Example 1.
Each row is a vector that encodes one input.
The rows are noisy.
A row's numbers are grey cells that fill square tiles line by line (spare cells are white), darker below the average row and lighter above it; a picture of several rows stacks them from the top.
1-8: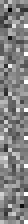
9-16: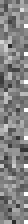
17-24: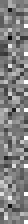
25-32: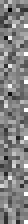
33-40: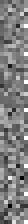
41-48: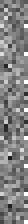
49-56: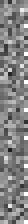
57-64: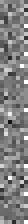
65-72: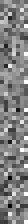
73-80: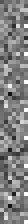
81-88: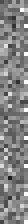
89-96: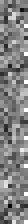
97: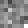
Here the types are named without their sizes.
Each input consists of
a point on a line, together with either a fixed value, or four true/false values.
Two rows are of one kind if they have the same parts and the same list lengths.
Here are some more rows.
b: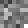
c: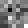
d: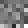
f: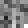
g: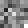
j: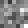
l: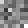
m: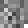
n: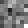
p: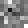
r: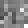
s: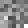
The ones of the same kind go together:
b, d, f, g, j, l, m, r, s
c, n, p

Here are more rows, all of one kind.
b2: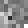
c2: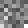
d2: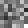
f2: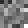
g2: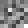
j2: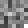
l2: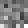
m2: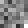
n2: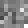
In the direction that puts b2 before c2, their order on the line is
b2, c2, l2, f2, g2, n2, m2, j2, d2.
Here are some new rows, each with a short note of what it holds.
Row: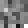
a point on a line and four true/false values
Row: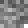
a point on a line and four true/false values
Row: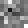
a point on a line
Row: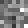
a point on a line and four true/false values
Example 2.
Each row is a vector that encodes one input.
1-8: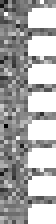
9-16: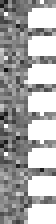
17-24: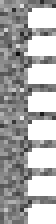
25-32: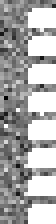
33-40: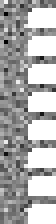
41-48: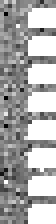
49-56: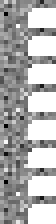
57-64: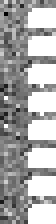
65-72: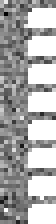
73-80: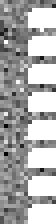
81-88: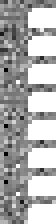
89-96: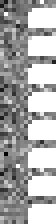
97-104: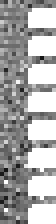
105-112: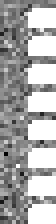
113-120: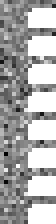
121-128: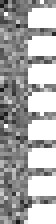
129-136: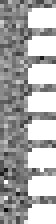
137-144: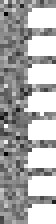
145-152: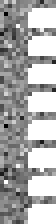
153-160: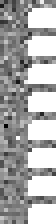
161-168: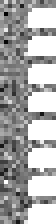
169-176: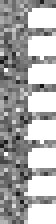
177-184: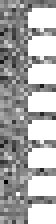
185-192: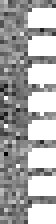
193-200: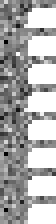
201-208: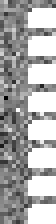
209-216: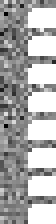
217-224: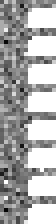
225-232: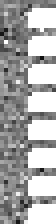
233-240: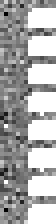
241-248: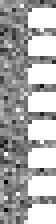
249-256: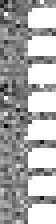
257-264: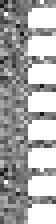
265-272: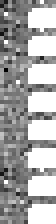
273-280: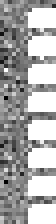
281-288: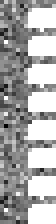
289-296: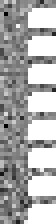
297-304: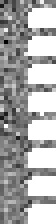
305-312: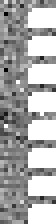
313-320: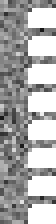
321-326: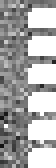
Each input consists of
a true/false value, together with either a point on an 8-point circle, or a fixed value.
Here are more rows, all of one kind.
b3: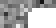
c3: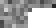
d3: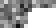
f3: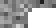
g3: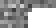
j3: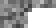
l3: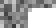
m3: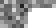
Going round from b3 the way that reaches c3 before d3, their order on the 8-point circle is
b3, f3, g3, c3, j3, d3, m3, l3.
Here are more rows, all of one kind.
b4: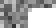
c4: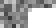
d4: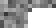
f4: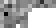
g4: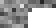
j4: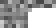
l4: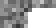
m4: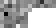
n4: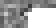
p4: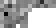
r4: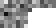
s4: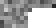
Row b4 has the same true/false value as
c4, j4, l4 and n4.
